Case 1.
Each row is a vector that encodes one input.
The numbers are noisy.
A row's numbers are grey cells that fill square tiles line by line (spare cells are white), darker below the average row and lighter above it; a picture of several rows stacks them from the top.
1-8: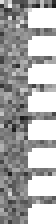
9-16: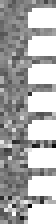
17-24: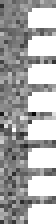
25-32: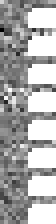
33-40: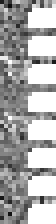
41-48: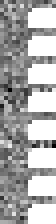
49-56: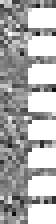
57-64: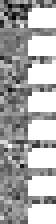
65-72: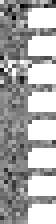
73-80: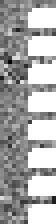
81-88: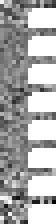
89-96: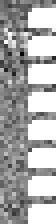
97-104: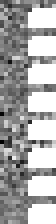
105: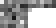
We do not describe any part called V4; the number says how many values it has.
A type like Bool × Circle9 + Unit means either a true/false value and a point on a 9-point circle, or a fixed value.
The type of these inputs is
Bool × Label8 × V4 + Unit.
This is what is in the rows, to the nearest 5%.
About 5% of them hold a fixed value. The rest hold one of 8 labels, a true/false value and a value of V4.
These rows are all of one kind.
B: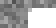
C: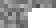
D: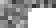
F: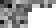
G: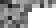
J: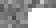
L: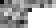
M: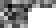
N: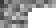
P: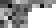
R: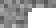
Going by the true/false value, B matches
D and R.
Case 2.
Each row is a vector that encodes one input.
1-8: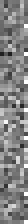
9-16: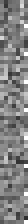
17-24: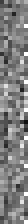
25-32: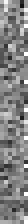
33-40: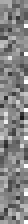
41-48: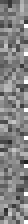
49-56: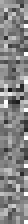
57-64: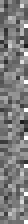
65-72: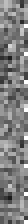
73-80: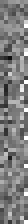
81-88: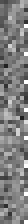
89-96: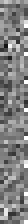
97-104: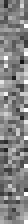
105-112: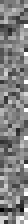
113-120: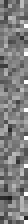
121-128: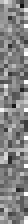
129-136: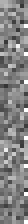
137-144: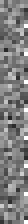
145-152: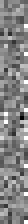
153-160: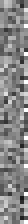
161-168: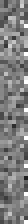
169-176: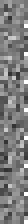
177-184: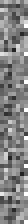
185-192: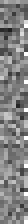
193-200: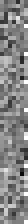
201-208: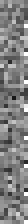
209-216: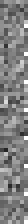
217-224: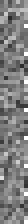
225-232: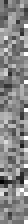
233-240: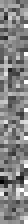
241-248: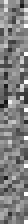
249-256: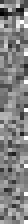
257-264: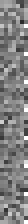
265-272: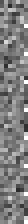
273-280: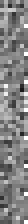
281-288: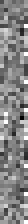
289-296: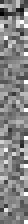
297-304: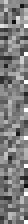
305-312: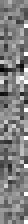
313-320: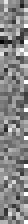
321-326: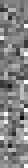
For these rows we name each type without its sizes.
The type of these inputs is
List(Line).
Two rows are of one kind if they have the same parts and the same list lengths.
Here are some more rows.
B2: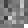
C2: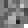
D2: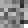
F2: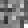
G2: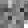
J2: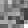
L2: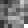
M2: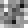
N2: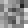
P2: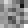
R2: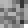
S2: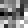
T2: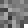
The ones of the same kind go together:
B2, C2, F2, G2, J2
D2, M2, N2, P2, R2
L2, T2
S2

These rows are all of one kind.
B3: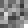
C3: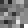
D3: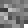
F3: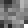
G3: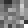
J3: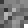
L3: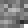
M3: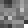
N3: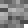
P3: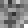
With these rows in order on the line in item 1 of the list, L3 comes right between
M3 and N3.
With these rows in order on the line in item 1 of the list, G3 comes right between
F3 and M3.
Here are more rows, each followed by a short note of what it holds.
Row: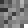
a list of three items
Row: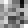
a list of one item
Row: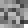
a list of one item
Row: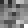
a list of three items
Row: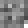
a list of two items
